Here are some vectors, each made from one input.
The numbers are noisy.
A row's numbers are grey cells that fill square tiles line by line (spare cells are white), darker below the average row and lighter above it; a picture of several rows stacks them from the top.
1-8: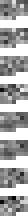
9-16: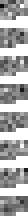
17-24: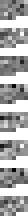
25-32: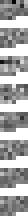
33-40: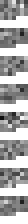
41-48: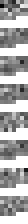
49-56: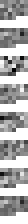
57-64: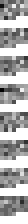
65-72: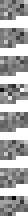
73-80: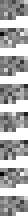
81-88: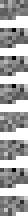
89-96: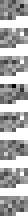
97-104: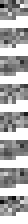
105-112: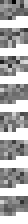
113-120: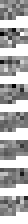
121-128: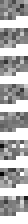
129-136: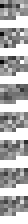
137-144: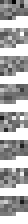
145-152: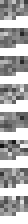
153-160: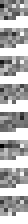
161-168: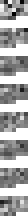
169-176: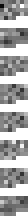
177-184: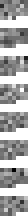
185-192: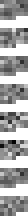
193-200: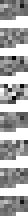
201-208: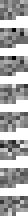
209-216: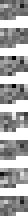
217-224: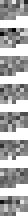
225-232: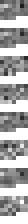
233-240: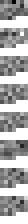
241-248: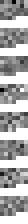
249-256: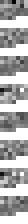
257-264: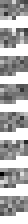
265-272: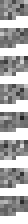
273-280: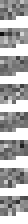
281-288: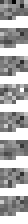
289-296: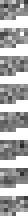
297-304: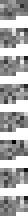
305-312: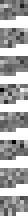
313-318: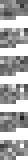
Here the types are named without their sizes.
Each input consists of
a list of points on a circle.
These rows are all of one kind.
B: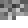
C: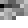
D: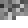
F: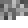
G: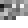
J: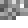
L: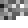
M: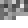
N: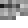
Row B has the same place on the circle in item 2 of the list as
D and M.
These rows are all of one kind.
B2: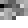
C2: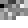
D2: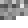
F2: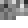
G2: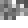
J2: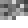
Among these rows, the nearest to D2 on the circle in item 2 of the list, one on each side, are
F2 and J2.
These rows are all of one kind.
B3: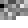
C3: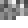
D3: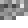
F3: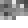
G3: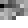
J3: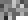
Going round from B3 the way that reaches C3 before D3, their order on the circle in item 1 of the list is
B3, J3, F3, C3, D3, G3.
